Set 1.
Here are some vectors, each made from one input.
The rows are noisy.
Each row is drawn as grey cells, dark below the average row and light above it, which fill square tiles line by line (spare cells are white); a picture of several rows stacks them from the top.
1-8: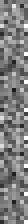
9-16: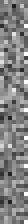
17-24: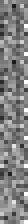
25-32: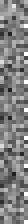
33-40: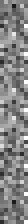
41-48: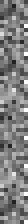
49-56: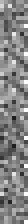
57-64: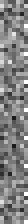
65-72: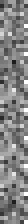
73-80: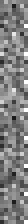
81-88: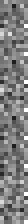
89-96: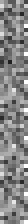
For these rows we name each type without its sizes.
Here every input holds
three true/false values.
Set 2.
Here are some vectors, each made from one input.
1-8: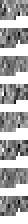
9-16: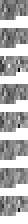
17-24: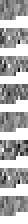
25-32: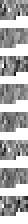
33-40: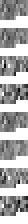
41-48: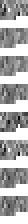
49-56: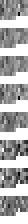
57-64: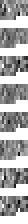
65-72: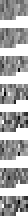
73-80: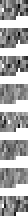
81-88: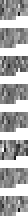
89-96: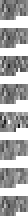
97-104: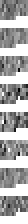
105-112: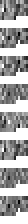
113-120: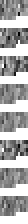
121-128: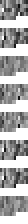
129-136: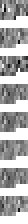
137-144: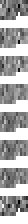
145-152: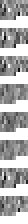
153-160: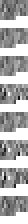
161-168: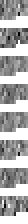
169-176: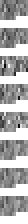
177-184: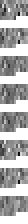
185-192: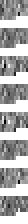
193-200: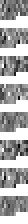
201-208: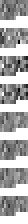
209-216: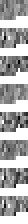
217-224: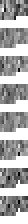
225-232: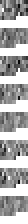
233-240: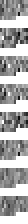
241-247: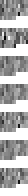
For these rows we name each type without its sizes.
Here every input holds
a point on a circle.
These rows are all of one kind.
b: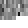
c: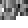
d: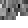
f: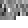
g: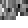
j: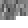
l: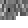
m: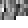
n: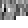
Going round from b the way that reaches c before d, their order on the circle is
b, f, n, m, c, g, d, l, j.
